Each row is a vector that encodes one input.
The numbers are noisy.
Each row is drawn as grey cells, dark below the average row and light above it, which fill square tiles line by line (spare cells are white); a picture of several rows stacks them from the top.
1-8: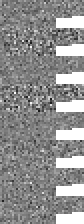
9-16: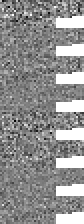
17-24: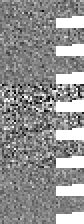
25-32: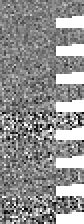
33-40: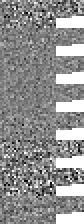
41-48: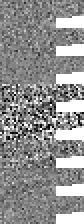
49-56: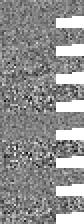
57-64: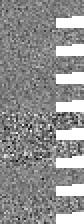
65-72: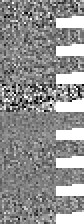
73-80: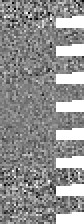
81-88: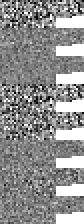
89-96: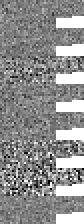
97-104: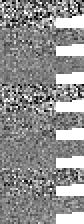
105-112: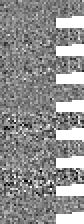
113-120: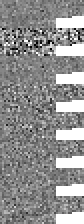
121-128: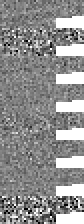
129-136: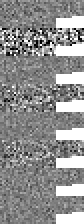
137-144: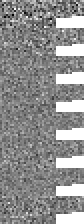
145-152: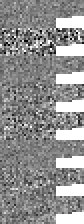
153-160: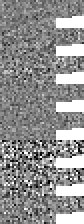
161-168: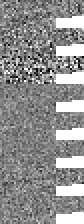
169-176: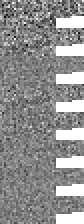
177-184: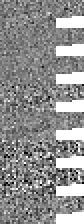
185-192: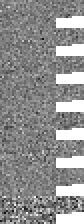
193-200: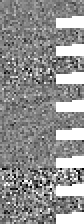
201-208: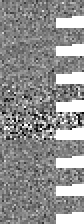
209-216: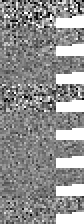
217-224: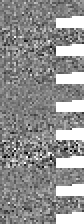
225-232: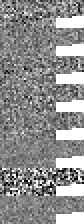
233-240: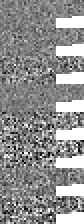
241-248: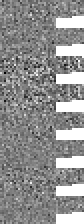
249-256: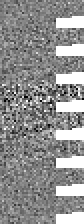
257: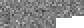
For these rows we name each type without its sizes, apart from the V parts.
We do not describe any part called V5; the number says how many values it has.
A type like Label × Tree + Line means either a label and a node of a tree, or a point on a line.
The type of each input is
(Bool × Bool × Bool × Bool + Circle) × List(V5).
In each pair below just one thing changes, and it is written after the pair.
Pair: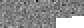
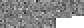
one of the four true/false values
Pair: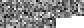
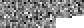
the value of V5 in item 1 of the list
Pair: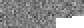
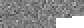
the value of V5 in item 2 of the list
